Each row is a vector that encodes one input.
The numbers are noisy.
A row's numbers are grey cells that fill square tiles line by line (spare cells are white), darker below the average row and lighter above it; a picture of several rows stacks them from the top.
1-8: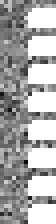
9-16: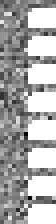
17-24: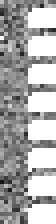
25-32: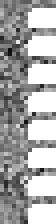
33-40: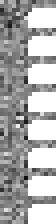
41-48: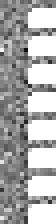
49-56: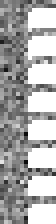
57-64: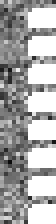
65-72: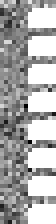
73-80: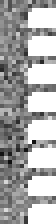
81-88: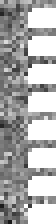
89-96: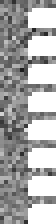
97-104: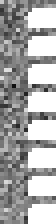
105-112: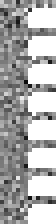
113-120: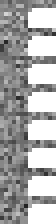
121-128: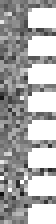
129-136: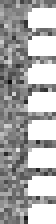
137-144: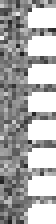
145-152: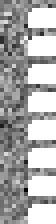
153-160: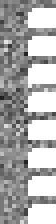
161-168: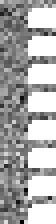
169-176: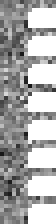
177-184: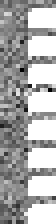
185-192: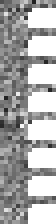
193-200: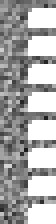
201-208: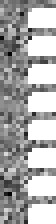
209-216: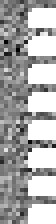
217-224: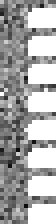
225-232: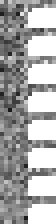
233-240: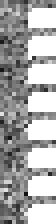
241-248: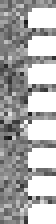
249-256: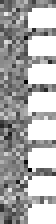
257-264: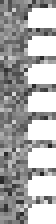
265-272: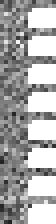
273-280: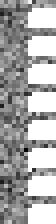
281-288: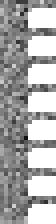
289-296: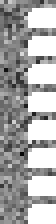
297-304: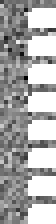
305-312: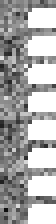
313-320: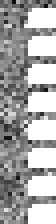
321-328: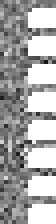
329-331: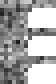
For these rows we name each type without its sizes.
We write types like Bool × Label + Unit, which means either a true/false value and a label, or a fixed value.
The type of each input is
Bool × Circle + List(Line).
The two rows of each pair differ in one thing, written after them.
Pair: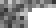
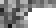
the place on the circle
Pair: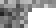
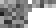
the place on the circle
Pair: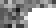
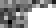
the place on the circle
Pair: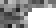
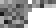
the place on the circle
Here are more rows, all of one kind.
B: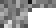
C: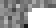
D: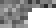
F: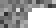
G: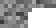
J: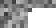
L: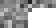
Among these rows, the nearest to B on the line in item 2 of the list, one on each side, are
C and D.
